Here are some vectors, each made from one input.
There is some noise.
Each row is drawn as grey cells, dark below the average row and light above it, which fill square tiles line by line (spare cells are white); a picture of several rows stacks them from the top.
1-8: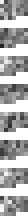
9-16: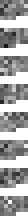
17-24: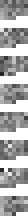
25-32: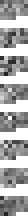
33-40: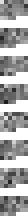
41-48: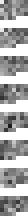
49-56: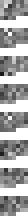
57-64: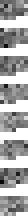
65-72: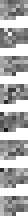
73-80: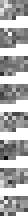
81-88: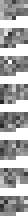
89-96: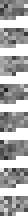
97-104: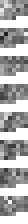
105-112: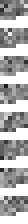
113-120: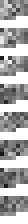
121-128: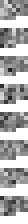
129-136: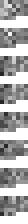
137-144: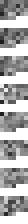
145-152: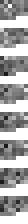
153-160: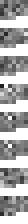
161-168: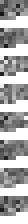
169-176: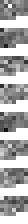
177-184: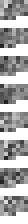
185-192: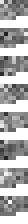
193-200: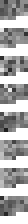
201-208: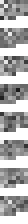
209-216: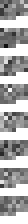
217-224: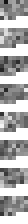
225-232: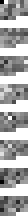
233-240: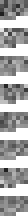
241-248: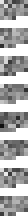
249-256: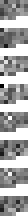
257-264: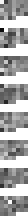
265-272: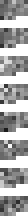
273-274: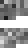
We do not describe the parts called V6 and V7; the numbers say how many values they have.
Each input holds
a value of V6, together with either a point on a 5-point line and a true/false value, or a value of V7.
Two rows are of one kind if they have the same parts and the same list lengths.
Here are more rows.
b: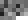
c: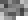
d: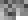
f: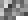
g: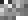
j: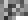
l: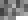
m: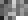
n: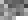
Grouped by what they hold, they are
b, l, m
c, d, f, g, j, n

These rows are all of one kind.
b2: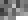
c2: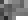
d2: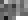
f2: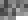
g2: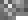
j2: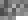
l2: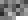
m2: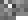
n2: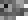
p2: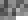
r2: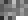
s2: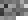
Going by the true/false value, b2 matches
c2, r2 and s2.
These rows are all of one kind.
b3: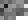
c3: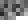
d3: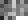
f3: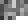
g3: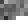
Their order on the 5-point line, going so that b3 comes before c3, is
d3, b3, f3, g3, c3.
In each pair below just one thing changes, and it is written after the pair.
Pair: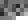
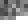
the value of V6
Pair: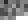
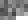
the true/false value
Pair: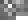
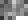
the value of V6
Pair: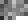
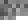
the value of V6
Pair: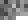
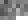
the true/false value
